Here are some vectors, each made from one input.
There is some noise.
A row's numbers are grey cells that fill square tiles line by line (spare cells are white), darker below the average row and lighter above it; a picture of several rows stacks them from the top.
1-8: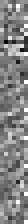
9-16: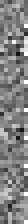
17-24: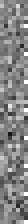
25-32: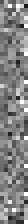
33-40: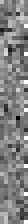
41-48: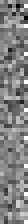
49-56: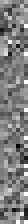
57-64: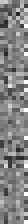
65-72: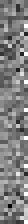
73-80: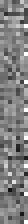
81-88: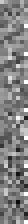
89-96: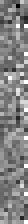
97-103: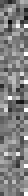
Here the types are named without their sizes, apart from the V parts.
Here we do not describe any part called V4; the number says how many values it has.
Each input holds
a value of V4, together with either three true/false values, or a list of points on a line.
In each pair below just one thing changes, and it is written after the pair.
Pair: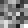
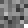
the value of V4
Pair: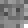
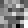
the place on the line in item 1 of the list
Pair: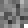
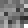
the place on the line in item 2 of the list
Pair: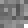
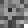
the value of V4
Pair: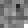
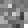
the value of V4
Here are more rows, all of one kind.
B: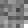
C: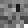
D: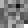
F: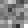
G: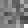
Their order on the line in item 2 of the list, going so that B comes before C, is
B, G, F, D, C.
